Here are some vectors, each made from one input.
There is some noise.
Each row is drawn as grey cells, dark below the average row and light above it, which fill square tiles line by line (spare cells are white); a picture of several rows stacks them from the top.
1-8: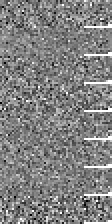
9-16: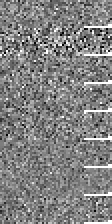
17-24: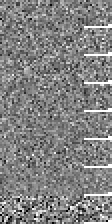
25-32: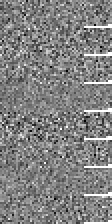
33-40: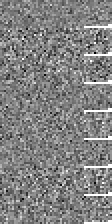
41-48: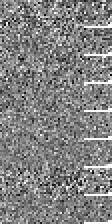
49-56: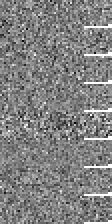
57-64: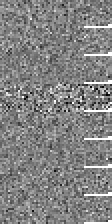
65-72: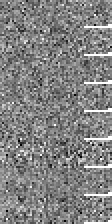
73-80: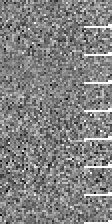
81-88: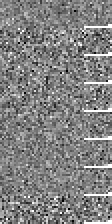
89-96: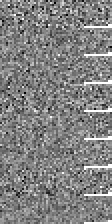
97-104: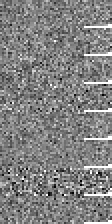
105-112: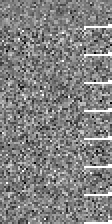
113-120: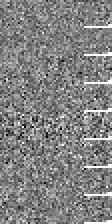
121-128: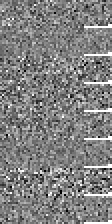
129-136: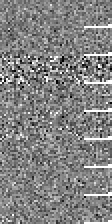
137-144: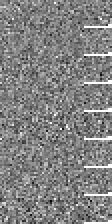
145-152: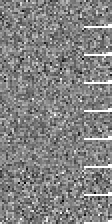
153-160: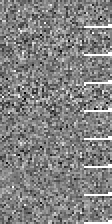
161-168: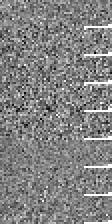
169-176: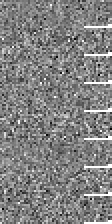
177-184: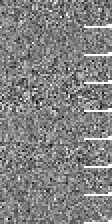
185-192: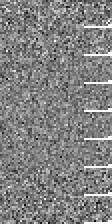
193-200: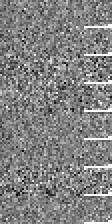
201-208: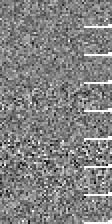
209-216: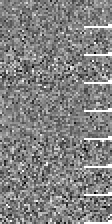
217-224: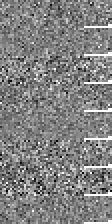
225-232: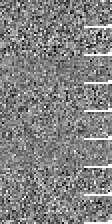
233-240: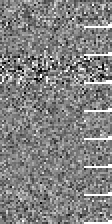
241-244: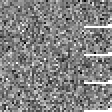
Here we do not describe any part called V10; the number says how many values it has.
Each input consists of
a value of V10, together with a list of up to three points on a 5-point line.
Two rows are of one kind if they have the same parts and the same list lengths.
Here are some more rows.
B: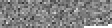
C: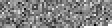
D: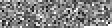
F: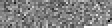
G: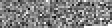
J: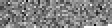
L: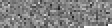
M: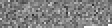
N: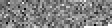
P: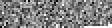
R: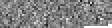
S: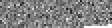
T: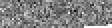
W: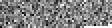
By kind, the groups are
B, D, M
C, J, N, W
F, L
G, P, R, S, T

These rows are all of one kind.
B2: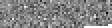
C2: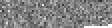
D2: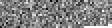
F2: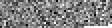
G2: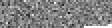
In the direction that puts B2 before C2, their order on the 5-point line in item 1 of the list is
B2, C2, G2, F2, D2.
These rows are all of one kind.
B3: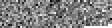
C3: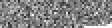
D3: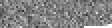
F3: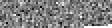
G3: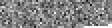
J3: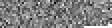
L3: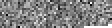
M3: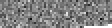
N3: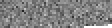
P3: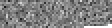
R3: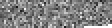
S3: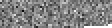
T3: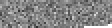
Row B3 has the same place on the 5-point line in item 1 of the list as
C3, D3, M3 and T3.
